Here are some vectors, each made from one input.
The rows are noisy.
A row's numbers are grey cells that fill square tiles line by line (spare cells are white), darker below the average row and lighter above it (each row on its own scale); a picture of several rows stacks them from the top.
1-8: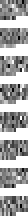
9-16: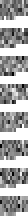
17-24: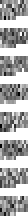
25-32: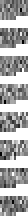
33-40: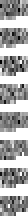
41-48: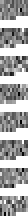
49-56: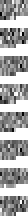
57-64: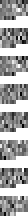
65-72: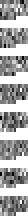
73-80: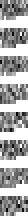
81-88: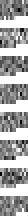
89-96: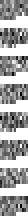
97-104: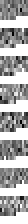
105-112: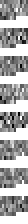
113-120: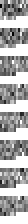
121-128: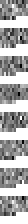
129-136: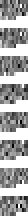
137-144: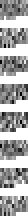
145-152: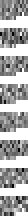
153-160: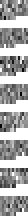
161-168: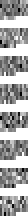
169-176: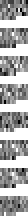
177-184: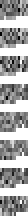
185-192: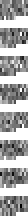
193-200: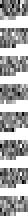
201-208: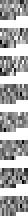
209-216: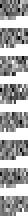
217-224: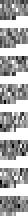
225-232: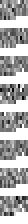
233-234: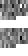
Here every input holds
either a point on a 13-point circle and a true/false value, or a point on a 16-point line.
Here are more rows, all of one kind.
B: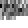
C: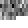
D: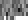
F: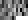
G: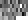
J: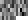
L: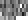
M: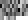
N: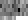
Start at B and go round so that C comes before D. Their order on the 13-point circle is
B, C, J, L, G, F, M, D, N.
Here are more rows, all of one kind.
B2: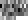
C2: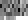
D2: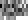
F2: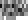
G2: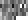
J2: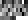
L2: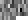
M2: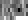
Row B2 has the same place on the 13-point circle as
D2 and F2.
